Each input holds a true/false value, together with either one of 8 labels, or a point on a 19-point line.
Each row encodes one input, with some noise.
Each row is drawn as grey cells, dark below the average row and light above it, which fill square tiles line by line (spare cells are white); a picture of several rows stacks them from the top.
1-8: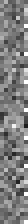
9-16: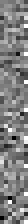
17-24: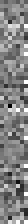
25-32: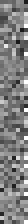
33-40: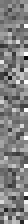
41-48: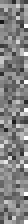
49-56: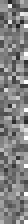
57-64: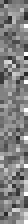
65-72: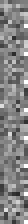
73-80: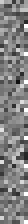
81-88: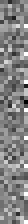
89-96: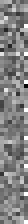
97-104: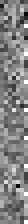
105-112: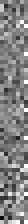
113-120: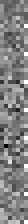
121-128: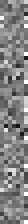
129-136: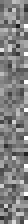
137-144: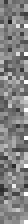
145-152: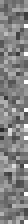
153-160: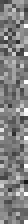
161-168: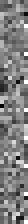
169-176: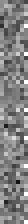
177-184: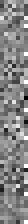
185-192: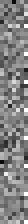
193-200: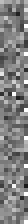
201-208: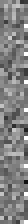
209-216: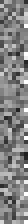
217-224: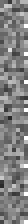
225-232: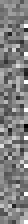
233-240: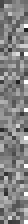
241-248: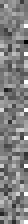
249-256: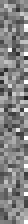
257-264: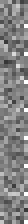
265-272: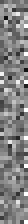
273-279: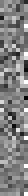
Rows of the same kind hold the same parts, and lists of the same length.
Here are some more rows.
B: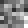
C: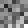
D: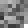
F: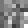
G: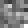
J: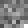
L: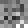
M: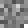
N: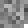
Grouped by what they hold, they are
B, C, F, G, M
D, J, L, N

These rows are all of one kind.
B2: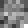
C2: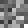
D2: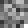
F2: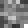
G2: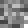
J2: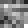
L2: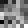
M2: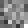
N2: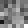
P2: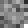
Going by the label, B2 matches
F2, L2 and N2.
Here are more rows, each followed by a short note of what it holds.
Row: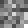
one of 8 labels and a true/false value
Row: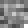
one of 8 labels and a true/false value
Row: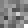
a point on a 19-point line and a true/false value
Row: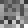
a point on a 19-point line and a true/false value
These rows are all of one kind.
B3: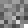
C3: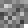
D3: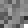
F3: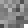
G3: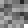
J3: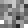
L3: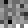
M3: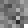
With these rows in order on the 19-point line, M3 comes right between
D3 and L3.
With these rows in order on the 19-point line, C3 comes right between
B3 and L3.
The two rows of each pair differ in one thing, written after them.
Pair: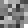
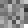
the place on the 19-point line
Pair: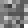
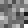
the place on the 19-point line
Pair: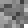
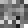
the true/false value
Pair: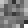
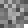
the true/false value
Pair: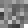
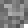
the place on the 19-point line
